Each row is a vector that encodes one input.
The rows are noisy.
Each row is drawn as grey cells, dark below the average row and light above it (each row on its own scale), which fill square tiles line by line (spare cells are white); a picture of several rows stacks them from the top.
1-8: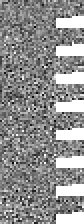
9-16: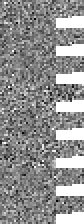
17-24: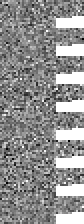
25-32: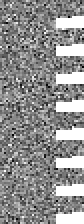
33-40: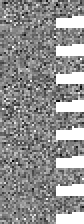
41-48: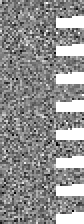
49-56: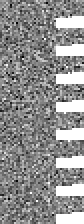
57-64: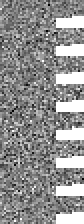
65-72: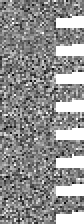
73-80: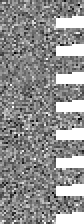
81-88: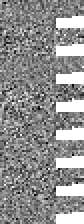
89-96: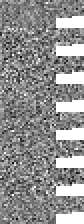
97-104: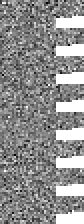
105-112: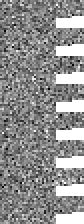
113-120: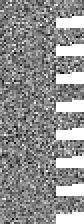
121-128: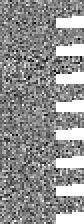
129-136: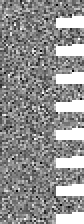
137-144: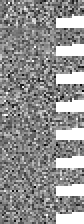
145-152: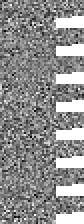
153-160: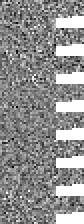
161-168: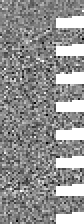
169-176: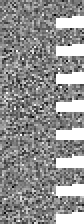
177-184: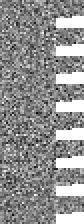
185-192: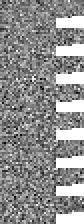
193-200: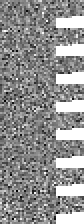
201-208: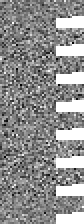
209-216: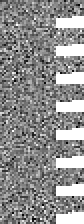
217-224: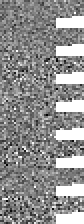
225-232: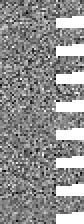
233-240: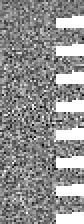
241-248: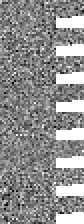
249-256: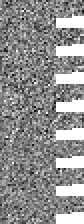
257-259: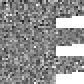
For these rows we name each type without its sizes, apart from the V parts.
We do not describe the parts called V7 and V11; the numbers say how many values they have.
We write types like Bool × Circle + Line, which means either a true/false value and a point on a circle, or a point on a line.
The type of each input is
Circle × Line + V7 × V11.
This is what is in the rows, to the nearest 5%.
About 30% of them hold a point on a circle and a point on a line. The rest hold a value of V7 and a value of V11.
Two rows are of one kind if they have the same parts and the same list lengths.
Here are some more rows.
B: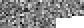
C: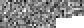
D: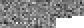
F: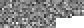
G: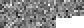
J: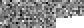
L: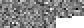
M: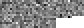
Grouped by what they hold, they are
B, C, F, G, J, M
D, L

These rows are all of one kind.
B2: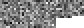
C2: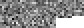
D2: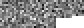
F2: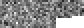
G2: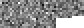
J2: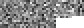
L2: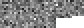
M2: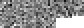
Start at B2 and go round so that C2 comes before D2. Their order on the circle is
B2, C2, G2, M2, F2, L2, D2, J2.
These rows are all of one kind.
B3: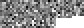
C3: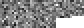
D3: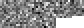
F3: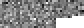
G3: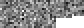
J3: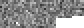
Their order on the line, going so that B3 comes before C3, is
F3, D3, J3, B3, G3, C3.
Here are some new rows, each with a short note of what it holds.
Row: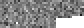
a point on a circle and a point on a line
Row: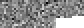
a value of V7 and a value of V11
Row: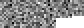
a point on a circle and a point on a line
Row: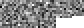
a point on a circle and a point on a line
